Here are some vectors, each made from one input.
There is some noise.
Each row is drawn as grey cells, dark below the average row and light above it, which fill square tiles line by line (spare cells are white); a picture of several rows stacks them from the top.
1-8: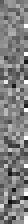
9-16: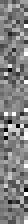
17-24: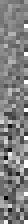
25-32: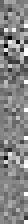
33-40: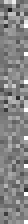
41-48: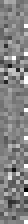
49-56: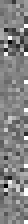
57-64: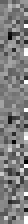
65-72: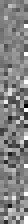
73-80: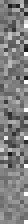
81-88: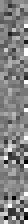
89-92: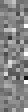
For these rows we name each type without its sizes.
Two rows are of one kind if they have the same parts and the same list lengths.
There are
2 kinds of row.
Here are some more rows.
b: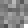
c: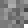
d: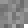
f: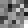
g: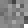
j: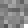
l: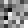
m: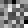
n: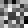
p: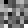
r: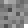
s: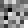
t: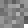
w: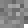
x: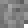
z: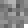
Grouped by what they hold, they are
b, c, d, g, j, l, m, n, r, s, t, w, x, z
f, p

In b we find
four true/false values.
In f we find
a label.
